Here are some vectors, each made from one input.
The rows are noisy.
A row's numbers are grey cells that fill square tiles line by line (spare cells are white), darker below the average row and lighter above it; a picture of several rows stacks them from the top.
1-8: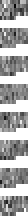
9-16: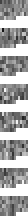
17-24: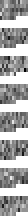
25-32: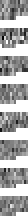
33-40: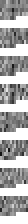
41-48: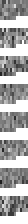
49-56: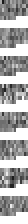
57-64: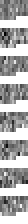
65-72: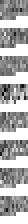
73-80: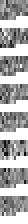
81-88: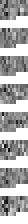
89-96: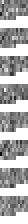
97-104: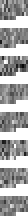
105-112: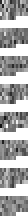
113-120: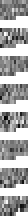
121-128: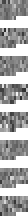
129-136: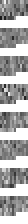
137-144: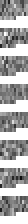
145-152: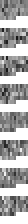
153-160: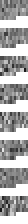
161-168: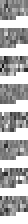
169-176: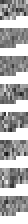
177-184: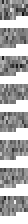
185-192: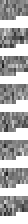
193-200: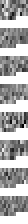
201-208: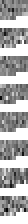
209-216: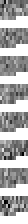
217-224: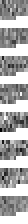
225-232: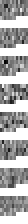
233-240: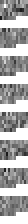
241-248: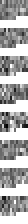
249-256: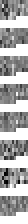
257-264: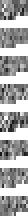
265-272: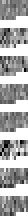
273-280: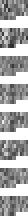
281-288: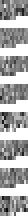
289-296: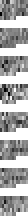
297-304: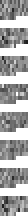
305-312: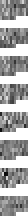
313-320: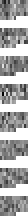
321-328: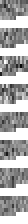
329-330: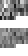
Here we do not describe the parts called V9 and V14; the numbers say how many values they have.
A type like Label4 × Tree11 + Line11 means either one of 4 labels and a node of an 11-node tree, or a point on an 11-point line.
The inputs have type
Bool × (Tree16 + V9) × V14 + Unit.
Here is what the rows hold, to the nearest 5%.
A few of them hold a fixed value. The rest hold a true/false value and a value of V14, together with either a node of a 16-node tree, or a value of V9.
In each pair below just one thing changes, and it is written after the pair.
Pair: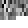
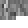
the value of V9
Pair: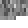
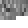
the value of V14
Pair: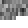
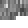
the value of V9
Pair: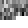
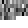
the value of V14
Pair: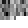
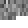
the value of V14
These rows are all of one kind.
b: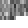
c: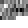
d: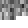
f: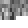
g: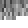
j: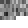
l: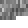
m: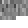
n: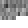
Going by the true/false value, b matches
m and n.
